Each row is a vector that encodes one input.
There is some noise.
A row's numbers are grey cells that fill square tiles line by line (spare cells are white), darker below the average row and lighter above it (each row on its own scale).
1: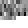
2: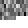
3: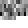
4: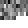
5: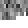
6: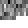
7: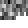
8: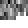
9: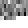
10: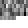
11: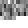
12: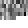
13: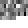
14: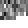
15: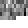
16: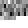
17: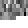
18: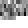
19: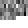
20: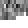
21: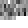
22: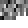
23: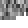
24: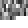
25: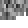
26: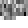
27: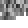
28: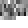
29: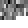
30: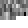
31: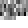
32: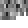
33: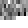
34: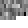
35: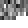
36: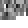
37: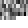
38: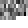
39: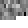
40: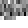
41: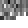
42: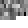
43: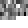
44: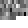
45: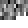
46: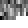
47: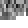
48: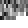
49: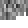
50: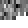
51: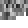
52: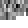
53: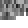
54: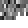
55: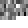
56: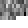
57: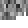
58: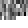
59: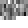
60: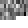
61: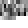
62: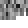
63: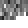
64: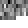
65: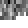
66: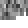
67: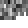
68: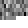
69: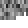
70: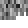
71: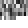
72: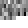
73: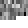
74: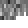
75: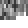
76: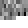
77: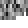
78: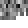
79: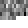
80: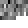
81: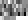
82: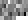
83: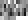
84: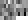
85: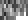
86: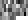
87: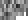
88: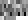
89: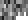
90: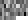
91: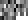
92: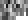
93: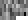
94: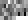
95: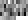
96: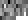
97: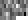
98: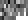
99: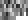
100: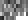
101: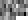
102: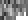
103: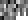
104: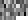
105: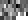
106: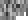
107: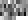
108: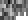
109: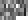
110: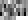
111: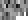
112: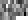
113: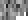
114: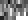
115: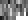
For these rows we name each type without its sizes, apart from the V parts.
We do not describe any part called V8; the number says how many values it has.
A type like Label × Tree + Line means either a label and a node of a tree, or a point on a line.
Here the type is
Bool × (Line + V8).
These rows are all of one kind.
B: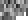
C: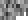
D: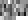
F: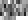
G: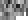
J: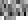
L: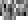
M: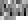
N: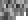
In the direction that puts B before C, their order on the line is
B, N, J, M, G, C, F, D, L.
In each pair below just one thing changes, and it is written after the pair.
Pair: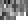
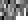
the value of V8
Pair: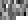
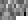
the value of V8
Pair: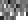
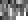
the value of V8
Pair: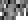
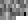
the true/false value
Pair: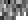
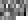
the true/false value
